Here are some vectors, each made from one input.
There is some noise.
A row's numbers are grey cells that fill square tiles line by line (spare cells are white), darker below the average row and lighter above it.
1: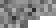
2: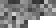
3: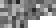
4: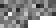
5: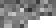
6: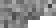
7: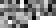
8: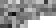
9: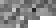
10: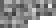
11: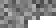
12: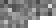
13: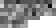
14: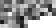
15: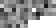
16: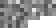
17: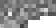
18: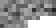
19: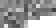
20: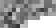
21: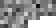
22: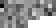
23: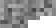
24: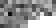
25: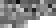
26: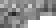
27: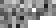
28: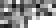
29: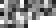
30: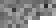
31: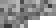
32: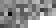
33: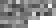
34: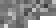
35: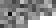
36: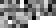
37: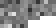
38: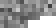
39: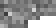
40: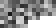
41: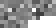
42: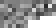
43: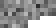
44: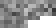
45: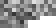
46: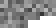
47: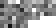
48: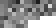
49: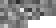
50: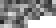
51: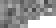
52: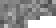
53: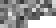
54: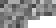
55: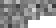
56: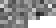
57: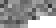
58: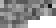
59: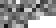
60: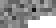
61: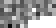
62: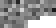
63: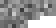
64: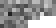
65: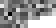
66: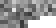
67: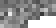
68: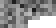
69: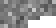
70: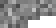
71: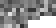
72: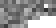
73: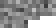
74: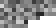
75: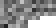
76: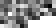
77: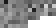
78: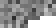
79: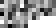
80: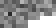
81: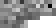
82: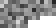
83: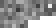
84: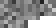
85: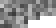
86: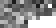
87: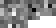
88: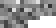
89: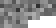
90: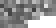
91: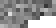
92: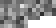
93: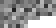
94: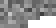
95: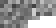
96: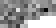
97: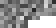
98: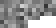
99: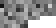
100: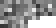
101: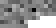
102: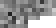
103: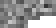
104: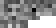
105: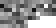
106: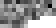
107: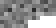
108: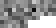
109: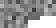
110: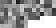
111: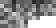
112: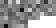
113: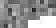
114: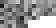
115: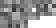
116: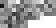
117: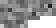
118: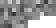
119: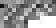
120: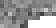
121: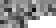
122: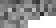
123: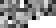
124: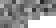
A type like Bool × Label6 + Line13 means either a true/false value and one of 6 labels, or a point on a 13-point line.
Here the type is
Bool × Bool × Bool × Bool × Bool × Circle9 × Tree7 + Unit.
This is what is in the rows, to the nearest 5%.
About 95% of them hold a point on a 9-point circle, a node of a 7-node tree and five true/false values. The rest hold a fixed value.
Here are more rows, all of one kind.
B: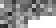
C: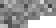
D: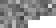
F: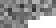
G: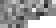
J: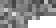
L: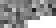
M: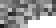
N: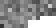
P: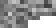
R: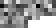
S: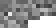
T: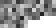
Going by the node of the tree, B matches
C and L.
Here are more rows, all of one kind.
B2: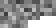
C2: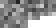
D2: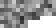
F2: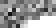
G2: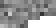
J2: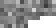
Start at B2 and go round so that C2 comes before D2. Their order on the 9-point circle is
B2, F2, G2, C2, D2, J2.
